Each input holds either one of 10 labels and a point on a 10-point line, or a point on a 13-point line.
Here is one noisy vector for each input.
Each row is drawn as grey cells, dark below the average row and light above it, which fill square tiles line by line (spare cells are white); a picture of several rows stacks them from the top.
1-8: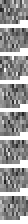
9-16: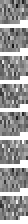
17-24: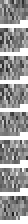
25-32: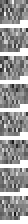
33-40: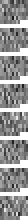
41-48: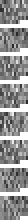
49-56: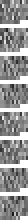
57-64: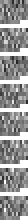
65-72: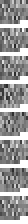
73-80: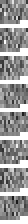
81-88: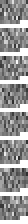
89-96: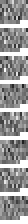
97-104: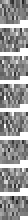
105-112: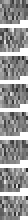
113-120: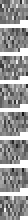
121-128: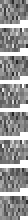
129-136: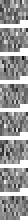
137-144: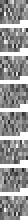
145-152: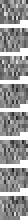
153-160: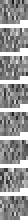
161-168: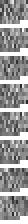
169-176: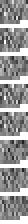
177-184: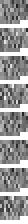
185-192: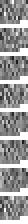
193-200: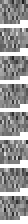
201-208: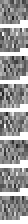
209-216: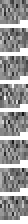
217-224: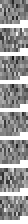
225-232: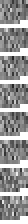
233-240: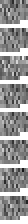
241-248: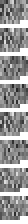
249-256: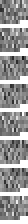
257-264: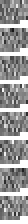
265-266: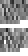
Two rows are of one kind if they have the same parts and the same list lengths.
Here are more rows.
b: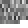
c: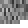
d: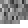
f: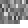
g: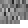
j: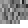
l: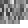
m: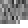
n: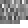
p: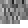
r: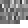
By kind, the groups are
b, f, l, n, r
c, d, g, j, m, p

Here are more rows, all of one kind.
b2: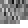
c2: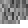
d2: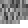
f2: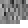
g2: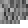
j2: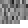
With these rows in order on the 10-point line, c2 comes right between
d2 and g2.
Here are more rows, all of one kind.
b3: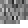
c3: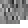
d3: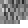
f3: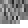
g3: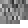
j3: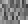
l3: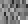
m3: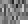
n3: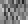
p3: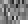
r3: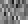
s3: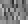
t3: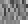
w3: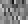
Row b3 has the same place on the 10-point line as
f3, m3, p3 and r3.
